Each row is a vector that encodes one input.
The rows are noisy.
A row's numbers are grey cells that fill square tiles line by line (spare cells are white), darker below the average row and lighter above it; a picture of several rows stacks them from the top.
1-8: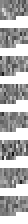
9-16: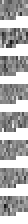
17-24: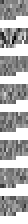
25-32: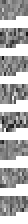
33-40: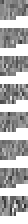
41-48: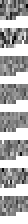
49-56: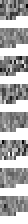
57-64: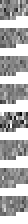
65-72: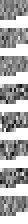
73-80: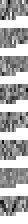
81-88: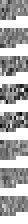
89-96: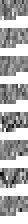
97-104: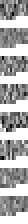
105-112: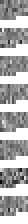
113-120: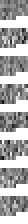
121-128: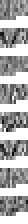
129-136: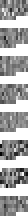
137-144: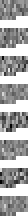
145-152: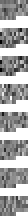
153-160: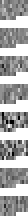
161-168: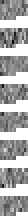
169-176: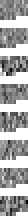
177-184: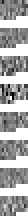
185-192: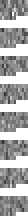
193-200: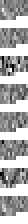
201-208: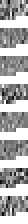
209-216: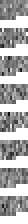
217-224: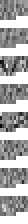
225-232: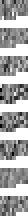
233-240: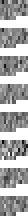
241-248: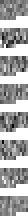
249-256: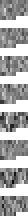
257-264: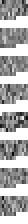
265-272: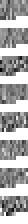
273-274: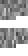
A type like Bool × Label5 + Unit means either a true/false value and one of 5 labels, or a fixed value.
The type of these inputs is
Bool × Bool × Bool × Tree19 + Tree7 + Unit.
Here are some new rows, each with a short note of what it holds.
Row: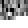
a fixed value
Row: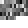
a node of a 7-node tree
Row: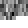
a node of a 7-node tree
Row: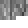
a node of a 19-node tree and three true/false values
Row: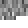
a node of a 19-node tree and three true/false values
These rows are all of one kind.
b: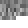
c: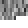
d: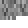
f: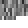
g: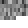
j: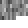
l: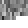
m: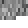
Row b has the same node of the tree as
g and l.
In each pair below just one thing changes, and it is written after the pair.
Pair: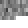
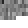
the node of the tree
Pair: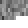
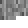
one of the three true/false values
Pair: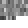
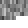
the node of the tree
